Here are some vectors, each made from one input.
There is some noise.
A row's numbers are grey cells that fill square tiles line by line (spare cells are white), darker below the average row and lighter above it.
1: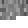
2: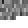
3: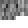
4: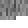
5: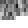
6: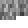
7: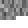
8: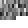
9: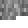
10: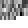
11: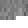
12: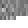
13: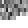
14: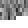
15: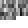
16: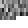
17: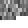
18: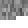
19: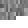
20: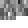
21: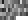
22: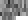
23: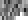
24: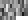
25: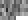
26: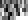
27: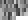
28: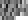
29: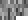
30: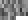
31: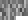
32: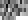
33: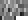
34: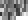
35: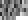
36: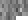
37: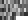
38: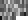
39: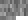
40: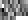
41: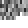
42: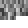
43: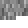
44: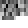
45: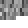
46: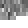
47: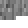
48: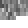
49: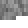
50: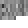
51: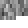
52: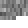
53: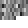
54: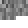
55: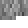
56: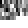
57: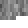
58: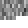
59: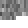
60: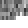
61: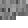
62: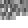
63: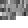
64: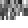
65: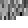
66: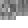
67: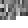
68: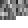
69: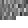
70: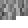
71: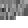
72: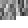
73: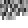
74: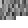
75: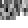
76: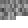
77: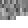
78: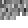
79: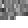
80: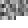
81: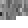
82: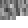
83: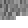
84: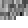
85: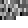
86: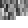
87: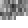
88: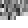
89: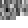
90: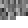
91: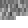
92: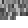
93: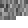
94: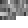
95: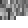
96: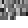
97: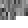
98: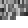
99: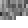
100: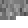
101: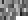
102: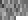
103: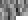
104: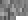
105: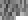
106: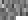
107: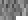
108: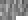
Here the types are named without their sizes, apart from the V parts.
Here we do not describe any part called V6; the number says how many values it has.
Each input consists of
a label, together with either a point on a line, or a value of V6.
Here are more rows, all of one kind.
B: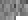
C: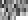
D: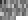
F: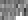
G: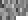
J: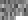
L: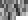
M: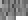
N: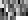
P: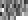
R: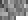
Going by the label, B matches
C, L, P and R.
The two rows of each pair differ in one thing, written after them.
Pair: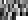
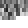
the place on the line
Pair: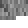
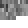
the place on the line
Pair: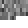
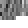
the place on the line
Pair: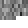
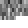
the place on the line
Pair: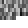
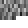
the label
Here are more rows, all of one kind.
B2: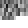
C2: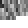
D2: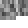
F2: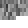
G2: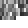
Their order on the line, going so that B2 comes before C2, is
G2, D2, B2, F2, C2.
